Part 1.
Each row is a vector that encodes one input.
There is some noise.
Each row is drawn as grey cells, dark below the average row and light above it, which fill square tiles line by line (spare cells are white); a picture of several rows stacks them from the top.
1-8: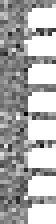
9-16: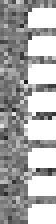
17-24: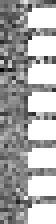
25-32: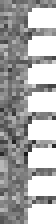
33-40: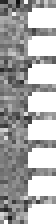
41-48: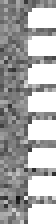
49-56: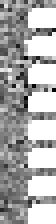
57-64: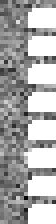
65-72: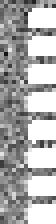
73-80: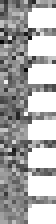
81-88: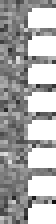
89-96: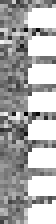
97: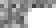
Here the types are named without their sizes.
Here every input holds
either a node of a tree, or a list of points on a line.
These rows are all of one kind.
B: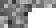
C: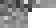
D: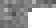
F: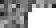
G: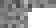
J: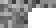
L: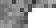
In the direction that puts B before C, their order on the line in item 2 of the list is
G, F, B, J, C, D, L.
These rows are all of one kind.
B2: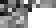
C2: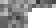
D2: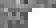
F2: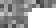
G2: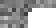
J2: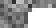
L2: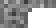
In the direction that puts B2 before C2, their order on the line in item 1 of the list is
B2, G2, D2, F2, L2, J2, C2.
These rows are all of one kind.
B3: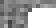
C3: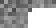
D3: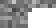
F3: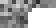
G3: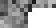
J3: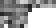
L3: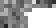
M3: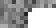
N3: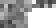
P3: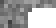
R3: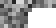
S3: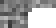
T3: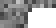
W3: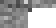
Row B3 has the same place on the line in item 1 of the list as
F3, M3 and N3.
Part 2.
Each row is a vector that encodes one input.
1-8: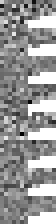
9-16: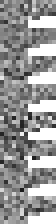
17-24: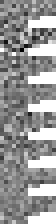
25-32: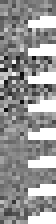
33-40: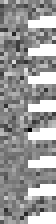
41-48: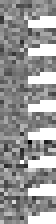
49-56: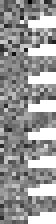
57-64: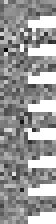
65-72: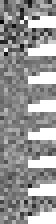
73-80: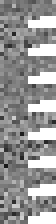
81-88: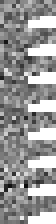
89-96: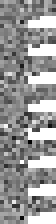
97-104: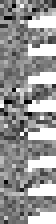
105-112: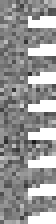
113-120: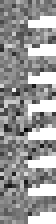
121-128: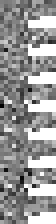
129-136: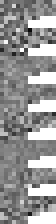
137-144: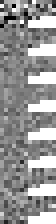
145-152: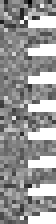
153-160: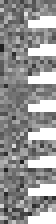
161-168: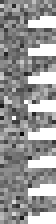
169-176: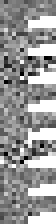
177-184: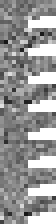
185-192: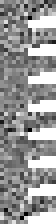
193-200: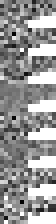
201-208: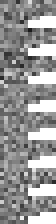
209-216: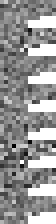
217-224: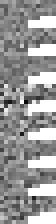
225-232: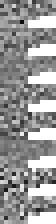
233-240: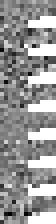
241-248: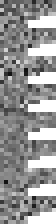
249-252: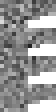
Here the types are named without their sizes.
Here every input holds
a point on a circle and three true/false values, together with either a fixed value, or a node of a tree.
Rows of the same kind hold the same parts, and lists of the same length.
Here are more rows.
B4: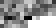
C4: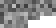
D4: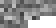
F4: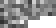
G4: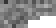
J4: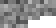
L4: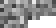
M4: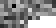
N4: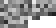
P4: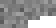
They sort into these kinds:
B4, C4, D4, F4, L4, M4, N4
G4, J4, P4

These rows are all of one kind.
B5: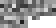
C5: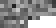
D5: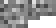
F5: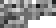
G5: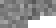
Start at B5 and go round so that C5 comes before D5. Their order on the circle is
B5, C5, F5, D5, G5.
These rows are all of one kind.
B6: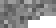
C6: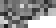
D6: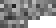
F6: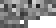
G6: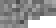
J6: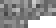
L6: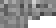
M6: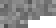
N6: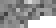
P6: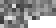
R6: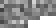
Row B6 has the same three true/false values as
D6 and R6.
